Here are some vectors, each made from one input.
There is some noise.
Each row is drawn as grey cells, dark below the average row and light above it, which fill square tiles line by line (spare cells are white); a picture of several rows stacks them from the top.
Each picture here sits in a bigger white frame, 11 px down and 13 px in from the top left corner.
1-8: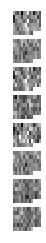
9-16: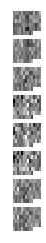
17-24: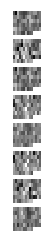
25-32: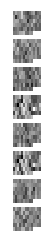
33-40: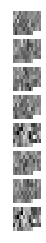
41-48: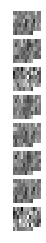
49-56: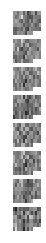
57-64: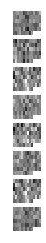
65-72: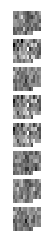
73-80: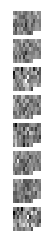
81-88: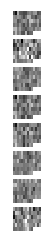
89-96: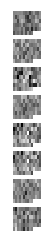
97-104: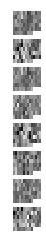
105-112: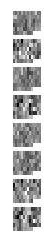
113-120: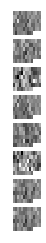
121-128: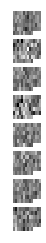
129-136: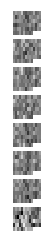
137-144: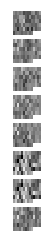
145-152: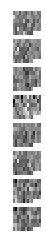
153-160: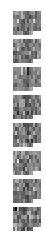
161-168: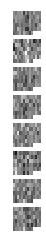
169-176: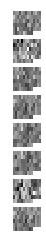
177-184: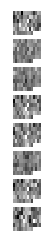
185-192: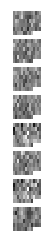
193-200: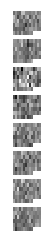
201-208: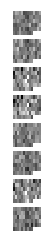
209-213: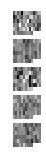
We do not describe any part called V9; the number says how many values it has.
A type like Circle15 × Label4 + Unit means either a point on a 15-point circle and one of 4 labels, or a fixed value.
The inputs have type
Bool × List2(V9) + Line4 + Line5.
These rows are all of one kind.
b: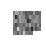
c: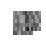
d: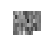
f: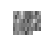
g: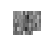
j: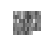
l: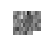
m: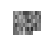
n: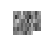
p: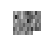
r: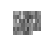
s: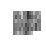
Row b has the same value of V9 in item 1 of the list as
d, m and p.
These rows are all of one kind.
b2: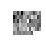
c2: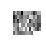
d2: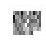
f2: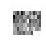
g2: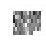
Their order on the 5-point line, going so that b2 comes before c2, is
g2, d2, f2, b2, c2.
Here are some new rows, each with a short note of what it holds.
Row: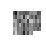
a true/false value, together with the empty list
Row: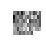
a point on a 5-point line
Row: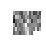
a point on a 5-point line
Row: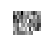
a point on a 5-point line
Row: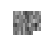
a true/false value, together with a list of two items
